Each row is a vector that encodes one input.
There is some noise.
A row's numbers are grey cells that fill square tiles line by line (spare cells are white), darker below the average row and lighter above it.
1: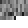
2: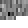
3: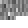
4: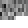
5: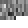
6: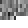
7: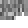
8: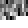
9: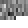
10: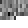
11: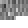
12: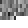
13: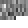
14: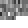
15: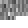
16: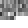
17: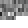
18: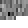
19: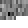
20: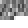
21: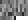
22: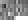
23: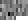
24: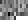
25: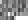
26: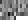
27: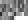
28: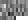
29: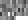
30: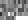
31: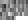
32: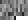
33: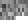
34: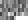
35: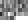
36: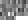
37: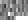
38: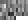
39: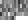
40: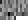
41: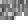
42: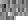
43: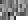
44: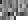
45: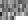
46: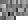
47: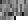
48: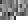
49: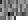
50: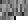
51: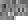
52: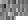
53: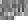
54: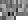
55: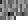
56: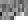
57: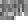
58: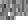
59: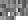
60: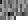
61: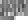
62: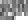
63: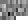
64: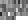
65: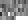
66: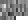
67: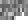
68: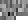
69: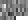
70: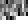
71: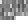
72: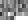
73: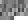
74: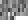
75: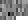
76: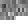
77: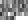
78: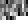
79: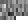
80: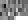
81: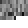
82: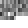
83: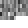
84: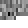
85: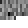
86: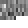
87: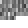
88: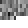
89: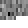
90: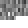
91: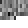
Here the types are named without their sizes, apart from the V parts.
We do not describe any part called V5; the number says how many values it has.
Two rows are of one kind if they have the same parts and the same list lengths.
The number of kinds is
3.
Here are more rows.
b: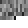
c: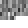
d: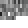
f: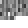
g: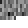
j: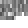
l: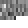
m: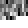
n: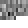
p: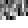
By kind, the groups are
b, g, l, n
c, d, f, j
m, p

